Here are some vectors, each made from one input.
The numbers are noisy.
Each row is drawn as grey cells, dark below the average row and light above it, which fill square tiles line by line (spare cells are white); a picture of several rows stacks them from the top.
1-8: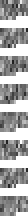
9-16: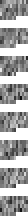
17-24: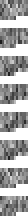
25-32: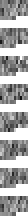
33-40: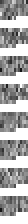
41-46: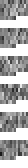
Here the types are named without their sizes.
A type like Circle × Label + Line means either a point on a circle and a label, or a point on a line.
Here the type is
Line + Tree.
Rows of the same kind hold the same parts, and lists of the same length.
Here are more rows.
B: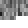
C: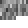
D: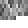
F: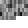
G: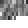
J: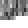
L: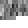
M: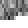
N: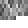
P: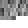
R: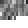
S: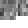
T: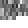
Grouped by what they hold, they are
B, D, F, N, P, S
C, G, J, L, M, R, T

